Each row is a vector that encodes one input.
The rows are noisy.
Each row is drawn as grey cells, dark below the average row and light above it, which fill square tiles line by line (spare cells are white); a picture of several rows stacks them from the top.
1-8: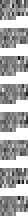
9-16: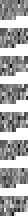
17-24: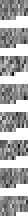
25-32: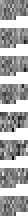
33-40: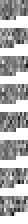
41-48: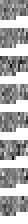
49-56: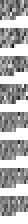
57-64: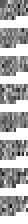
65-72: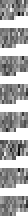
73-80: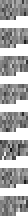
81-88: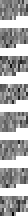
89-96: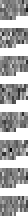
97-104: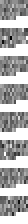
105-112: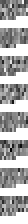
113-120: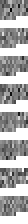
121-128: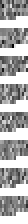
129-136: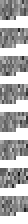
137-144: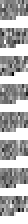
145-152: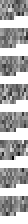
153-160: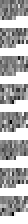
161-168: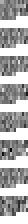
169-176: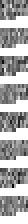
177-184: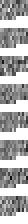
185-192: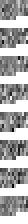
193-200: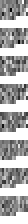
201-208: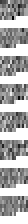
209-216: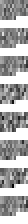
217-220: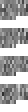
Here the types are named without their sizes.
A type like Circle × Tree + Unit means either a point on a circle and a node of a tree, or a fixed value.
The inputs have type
(Circle + Unit) × Tree + Line.
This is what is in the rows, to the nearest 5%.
About 55% of them hold a point on a line. The rest hold a node of a tree, together with either a point on a circle, or a fixed value.
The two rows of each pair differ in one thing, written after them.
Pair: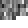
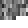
the place on the circle
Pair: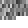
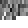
the node of the tree
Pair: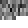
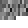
the node of the tree
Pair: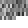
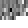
the node of the tree
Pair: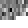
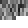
the node of the tree
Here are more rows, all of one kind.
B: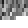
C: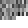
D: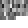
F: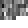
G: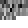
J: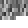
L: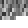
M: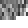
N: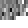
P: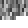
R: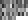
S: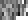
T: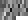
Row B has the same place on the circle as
F and R.
